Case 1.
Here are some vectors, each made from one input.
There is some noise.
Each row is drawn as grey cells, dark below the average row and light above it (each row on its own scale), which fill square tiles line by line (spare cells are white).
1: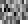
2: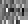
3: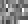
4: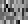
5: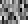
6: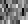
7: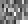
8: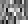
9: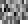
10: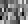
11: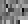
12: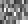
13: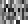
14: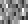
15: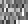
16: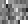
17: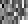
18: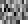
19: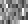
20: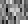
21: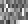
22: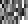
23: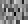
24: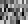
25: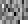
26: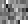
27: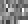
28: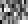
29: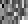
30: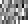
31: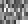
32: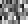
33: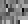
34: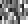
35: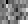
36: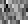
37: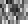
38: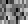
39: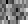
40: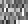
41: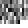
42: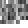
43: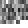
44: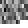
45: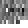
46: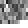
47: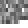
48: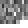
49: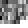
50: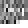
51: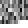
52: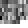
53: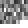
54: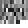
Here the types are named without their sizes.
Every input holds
four true/false values.
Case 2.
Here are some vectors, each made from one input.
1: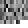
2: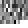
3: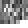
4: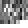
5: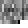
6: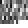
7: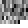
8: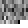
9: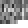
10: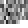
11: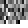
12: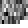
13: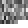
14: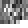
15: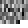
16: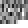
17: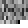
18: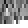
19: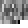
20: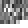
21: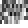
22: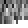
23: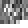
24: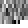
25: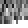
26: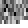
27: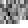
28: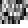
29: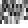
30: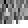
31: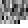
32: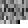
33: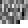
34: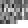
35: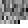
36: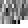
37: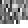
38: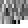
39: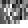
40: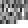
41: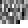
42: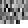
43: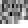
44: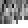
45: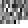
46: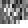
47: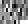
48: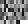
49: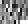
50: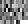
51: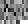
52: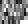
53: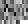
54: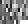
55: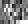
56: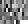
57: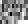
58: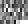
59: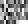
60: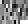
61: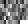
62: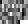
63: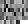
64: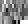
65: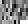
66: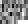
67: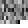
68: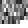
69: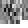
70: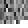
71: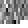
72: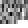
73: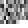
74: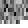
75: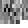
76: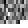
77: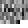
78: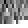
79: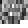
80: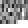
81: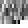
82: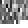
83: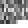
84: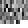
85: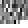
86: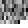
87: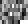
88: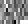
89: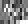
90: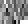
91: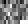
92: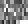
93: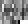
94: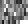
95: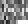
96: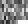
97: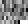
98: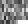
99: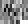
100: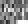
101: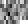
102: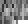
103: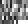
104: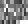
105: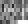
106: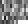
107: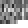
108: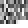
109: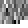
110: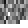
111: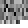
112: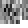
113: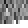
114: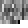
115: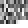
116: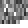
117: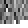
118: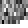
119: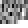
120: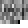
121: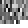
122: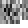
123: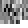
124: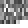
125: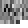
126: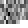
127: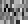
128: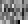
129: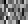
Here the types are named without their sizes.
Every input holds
three true/false values.
